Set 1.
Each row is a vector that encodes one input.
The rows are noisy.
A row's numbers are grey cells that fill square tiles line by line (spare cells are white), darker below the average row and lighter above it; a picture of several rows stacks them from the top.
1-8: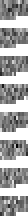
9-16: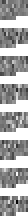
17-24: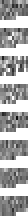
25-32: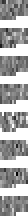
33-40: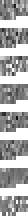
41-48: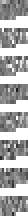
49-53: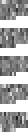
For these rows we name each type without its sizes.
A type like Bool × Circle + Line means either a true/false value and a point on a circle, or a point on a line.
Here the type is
Label.
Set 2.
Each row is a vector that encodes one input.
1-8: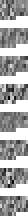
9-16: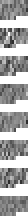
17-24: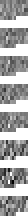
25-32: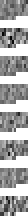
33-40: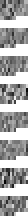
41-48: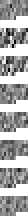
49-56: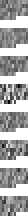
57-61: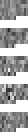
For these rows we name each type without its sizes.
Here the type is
Line.
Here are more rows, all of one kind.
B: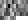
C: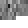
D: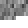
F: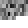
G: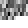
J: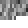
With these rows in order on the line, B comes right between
C and J.
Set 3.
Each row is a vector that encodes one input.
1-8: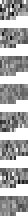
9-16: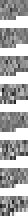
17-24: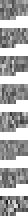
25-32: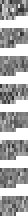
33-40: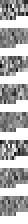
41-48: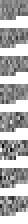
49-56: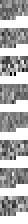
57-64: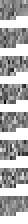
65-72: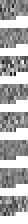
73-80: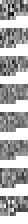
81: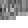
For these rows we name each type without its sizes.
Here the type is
Bool × Bool × Bool.
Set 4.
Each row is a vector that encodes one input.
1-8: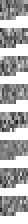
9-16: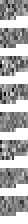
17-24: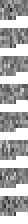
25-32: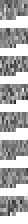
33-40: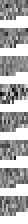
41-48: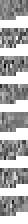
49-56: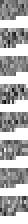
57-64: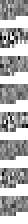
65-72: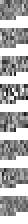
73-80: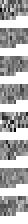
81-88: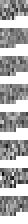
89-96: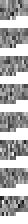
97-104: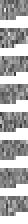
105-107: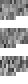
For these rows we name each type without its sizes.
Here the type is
Bool × Bool × Bool.
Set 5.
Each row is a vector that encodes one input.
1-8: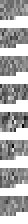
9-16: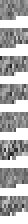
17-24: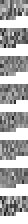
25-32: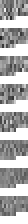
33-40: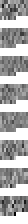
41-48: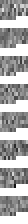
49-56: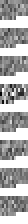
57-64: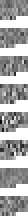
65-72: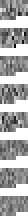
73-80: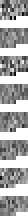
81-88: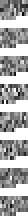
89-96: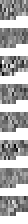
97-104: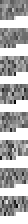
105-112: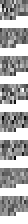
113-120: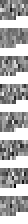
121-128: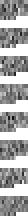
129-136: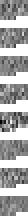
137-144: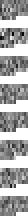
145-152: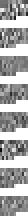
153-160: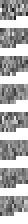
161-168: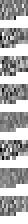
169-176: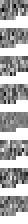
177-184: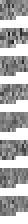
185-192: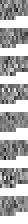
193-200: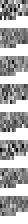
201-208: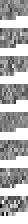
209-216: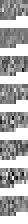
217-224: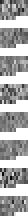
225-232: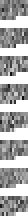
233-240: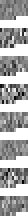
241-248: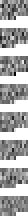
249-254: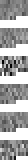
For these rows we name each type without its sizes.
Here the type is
Bool × Bool × Bool.
